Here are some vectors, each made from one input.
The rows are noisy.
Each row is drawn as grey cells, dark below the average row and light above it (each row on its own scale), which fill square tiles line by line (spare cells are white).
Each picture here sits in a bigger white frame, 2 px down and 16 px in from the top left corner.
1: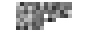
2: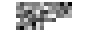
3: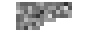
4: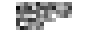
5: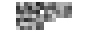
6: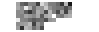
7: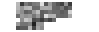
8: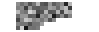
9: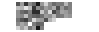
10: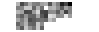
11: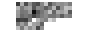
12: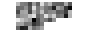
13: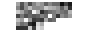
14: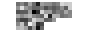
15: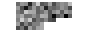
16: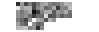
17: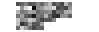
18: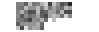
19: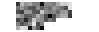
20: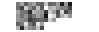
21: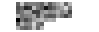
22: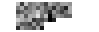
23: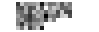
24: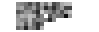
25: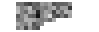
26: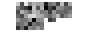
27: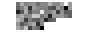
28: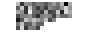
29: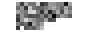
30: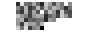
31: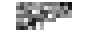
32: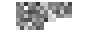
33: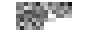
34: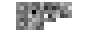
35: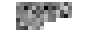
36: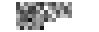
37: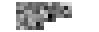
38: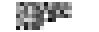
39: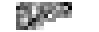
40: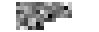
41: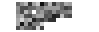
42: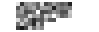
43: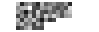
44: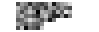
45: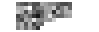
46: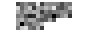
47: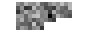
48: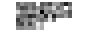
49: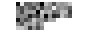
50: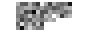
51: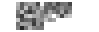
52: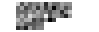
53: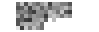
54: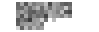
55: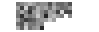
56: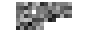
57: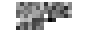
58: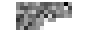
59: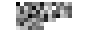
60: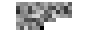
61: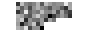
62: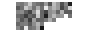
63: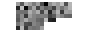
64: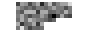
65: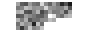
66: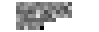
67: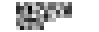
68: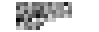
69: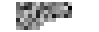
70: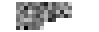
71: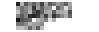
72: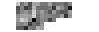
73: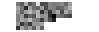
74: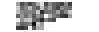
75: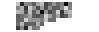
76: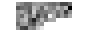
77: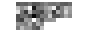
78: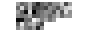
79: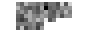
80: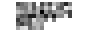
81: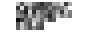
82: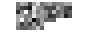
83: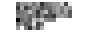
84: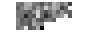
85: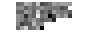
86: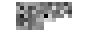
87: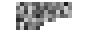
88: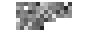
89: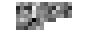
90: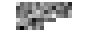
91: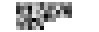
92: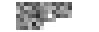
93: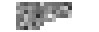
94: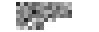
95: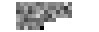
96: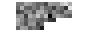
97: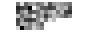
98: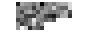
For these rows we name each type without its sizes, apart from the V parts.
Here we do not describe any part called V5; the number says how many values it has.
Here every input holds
a list of items, each a true/false value and a value of V5.
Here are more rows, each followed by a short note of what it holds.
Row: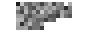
a list of two items
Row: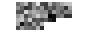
a list of one item
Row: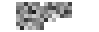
a list of one item
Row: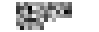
a list of one item
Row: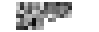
the empty list
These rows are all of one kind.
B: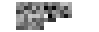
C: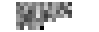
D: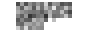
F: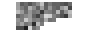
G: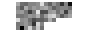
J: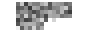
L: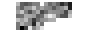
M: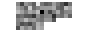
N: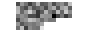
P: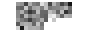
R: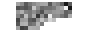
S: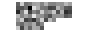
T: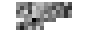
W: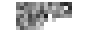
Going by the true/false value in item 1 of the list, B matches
C, F, G and N.
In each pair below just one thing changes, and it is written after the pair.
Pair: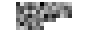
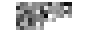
the true/false value in item 2 of the list
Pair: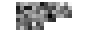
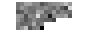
the true/false value in item 2 of the list
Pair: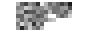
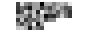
the value of V5 in item 2 of the list
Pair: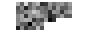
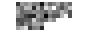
the value of V5 in item 2 of the list
